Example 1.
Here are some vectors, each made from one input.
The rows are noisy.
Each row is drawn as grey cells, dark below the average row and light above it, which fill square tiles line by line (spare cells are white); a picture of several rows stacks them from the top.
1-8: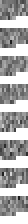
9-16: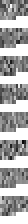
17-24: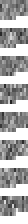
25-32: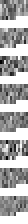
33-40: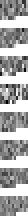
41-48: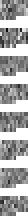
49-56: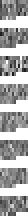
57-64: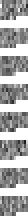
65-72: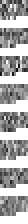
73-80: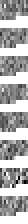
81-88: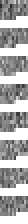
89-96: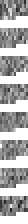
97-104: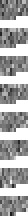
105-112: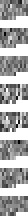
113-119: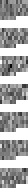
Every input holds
either a fixed value, or one of 5 labels and a node of a 14-node tree.
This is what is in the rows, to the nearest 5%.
About 5% of them hold a fixed value. The rest hold one of 5 labels and a node of a 14-node tree.
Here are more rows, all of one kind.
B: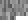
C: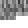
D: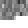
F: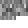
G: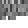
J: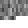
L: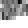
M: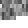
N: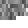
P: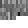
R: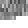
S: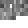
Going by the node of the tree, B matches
D and L.
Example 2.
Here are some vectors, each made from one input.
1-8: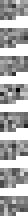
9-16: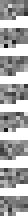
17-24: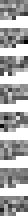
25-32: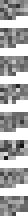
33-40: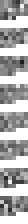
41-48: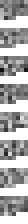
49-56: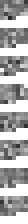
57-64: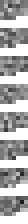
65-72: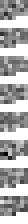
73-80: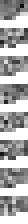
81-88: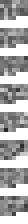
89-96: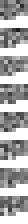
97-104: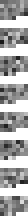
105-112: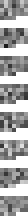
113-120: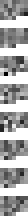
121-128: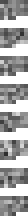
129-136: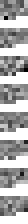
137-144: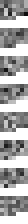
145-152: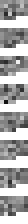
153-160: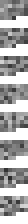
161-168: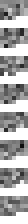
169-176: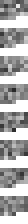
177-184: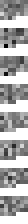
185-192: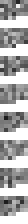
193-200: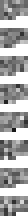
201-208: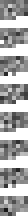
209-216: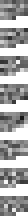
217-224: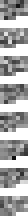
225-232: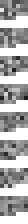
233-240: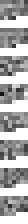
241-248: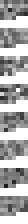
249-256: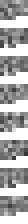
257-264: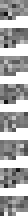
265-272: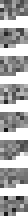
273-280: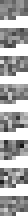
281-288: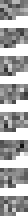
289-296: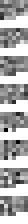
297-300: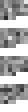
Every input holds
a point on a 3-point line, a point on a 4-point line and a node of a 10-node tree.
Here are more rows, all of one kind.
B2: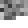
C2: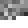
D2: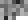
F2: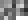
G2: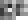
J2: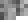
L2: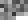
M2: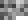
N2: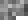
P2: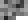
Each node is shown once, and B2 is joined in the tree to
F2, M2 and P2.
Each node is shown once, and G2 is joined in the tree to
J2 and M2.
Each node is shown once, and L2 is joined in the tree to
D2 and P2.
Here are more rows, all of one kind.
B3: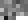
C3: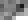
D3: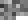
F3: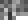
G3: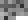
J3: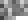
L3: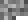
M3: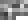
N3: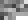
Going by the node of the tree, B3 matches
D3 and G3.
